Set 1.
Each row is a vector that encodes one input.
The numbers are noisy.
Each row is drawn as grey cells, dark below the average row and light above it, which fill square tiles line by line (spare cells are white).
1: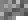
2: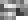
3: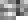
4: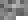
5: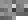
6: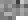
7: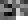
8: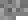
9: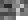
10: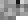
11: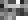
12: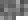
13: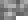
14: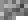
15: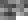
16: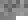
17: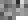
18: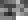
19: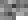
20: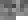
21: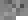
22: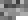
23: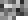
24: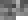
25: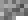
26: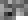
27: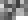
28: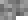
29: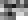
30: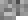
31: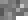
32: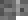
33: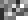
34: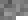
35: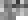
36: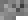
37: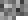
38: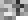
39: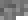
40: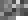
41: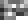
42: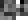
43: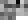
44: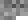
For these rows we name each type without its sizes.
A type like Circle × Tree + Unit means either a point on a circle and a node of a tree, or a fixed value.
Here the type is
List(Line).
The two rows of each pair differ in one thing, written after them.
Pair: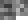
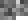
the place on the line in item 2 of the list
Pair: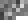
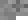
the place on the line in item 1 of the list
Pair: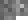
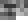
the place on the line in item 2 of the list
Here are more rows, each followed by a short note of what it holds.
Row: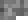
a list of one item
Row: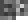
a list of two items
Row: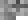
a list of two items
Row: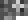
a list of two items
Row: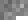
a list of two items
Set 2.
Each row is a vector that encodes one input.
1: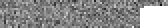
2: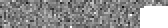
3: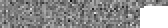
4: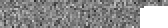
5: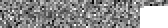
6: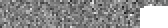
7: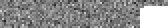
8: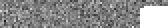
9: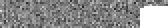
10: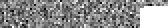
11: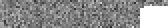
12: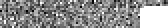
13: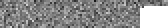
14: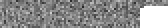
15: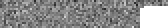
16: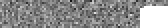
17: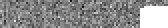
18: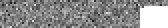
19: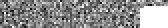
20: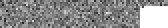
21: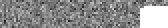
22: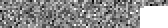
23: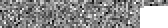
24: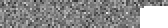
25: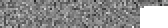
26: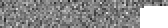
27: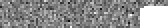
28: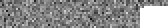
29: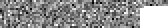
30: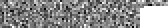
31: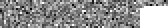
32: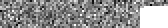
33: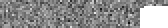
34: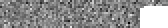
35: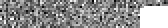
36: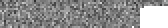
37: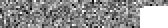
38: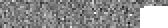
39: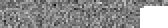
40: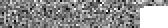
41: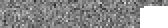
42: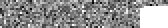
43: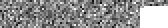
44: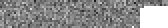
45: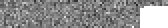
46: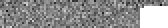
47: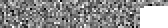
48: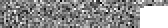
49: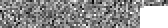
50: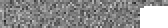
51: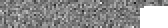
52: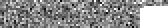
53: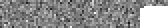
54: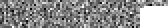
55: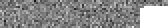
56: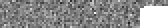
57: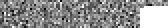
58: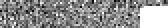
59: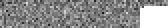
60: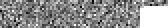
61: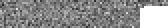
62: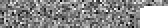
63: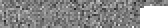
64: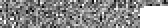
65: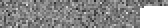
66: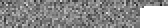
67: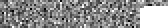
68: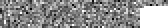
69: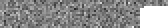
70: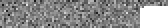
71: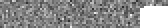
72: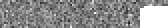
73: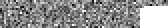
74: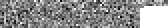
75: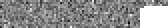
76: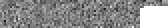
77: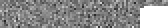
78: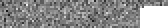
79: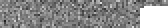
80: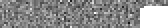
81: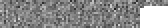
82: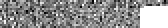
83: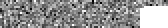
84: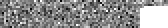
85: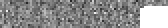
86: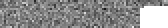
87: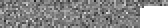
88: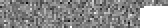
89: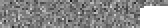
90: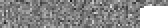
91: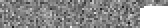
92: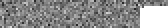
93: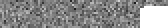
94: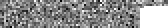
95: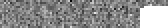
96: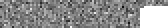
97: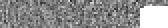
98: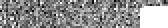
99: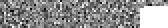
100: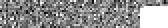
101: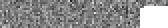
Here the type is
Line5 + Line9.
